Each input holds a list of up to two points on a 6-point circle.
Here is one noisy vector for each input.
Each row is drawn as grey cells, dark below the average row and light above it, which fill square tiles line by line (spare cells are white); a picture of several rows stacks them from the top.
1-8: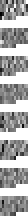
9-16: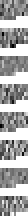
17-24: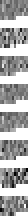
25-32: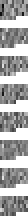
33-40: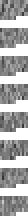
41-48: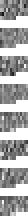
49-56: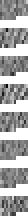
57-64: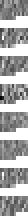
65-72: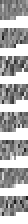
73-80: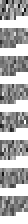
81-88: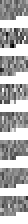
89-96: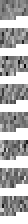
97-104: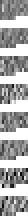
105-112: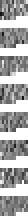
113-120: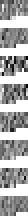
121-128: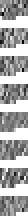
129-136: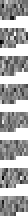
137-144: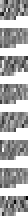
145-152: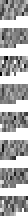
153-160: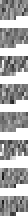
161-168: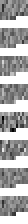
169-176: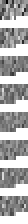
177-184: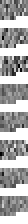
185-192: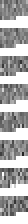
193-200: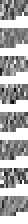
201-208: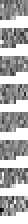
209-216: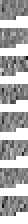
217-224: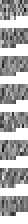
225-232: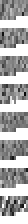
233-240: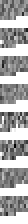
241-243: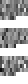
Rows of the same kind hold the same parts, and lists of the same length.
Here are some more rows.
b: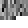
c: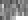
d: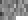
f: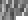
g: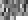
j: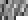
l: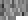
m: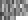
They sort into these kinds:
b, j, l
c, d, f, m
g

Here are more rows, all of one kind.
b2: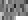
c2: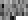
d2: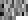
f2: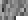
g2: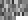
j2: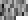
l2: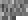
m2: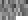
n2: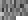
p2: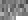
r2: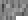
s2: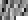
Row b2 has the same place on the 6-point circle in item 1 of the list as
d2 and r2.
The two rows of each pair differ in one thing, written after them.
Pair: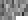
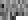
the place on the 6-point circle in item 1 of the list
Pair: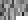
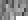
the place on the 6-point circle in item 2 of the list
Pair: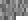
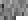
the place on the 6-point circle in item 2 of the list
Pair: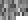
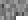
the place on the 6-point circle in item 1 of the list
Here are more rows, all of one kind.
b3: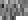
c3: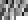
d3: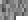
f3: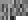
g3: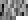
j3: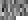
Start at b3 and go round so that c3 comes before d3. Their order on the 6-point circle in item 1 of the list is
b3, f3, g3, j3, c3, d3.
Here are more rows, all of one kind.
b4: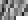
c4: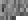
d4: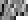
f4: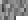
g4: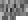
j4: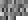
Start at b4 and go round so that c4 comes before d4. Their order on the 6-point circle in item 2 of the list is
b4, c4, d4, j4, g4, f4.
